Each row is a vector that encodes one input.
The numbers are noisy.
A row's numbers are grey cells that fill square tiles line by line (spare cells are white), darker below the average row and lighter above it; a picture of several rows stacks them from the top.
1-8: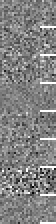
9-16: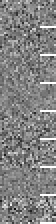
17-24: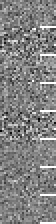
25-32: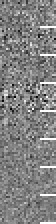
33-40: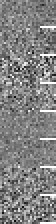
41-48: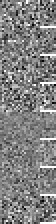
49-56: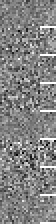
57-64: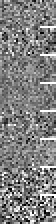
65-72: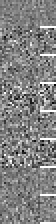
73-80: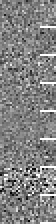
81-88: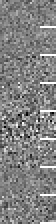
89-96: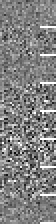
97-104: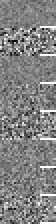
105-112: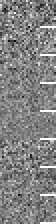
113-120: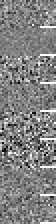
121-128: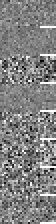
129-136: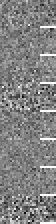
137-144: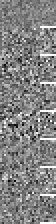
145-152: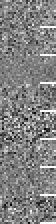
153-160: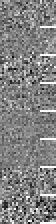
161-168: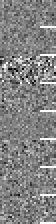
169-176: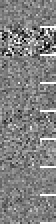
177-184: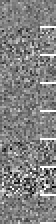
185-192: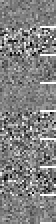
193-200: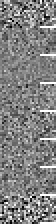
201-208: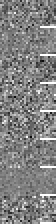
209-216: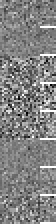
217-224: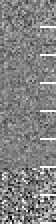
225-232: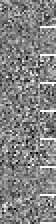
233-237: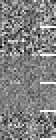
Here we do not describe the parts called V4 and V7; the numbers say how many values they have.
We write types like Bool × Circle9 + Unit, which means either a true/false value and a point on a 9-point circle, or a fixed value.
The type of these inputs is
Bool × (Line5 + V7) × Tree9 × V4.
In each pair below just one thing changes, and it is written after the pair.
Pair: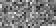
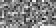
the value of V4
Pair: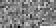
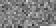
the node of the tree
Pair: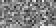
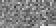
the true/false value
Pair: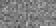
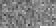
the value of V7
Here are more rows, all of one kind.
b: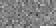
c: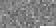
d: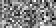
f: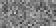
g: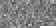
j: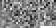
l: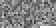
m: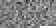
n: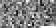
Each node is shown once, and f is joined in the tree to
j and l.
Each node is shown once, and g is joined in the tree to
c and l.
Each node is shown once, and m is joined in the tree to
b.
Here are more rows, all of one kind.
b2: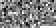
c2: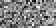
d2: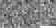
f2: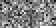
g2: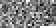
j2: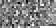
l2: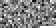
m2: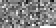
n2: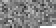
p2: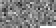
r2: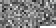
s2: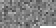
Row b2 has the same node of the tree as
g2, m2 and r2.
